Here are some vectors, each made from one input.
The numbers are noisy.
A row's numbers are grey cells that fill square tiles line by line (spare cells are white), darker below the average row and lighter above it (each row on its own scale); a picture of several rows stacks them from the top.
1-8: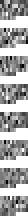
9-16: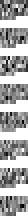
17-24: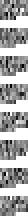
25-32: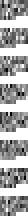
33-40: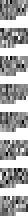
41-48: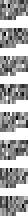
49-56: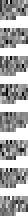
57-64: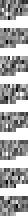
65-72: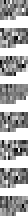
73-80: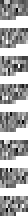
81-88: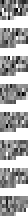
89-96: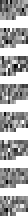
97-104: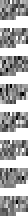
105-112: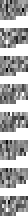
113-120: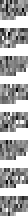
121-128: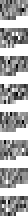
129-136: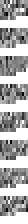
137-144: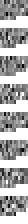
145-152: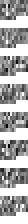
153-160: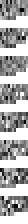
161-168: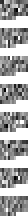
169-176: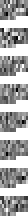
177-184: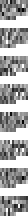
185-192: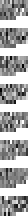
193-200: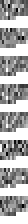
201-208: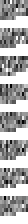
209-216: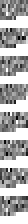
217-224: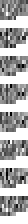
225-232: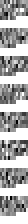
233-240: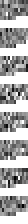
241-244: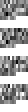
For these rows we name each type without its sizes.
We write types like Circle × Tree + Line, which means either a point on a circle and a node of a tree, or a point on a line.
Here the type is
Circle + List(Line).
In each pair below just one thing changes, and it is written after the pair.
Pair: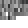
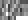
the place on the line in item 2 of the list
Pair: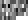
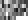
the place on the line in item 2 of the list
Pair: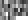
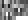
the place on the line in item 2 of the list
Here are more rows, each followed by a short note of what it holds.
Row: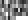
a list of two items
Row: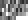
a list of two items
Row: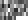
a list of two items
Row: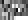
a list of two items
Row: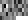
the empty list
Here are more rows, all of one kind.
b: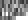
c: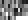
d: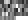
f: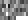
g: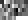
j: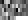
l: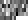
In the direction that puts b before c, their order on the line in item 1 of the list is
b, c, f, l, g, j, d.
